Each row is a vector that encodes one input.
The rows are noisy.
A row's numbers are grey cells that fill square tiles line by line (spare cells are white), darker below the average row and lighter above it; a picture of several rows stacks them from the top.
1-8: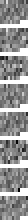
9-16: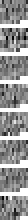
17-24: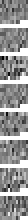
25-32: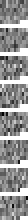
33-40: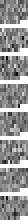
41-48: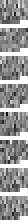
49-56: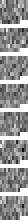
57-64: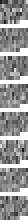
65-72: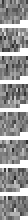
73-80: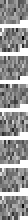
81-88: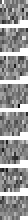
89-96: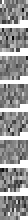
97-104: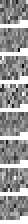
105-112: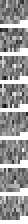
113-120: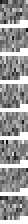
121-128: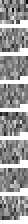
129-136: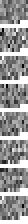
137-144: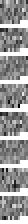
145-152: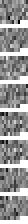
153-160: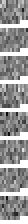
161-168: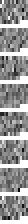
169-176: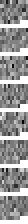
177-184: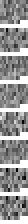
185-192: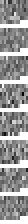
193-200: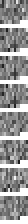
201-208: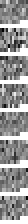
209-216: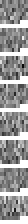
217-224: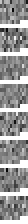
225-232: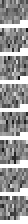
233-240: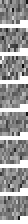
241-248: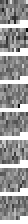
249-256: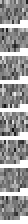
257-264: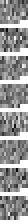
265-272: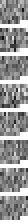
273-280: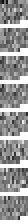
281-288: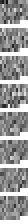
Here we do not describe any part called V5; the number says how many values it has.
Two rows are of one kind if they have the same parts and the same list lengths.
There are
3 kinds of row.
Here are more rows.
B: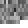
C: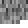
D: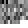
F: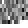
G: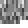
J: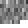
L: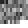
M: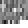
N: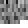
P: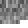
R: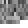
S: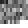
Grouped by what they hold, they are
B, C, J, P, R
D, L, M, S
F, G, N

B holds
a point on a 10-point line.
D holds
a true/false value.
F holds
a true/false value and two values of V5.
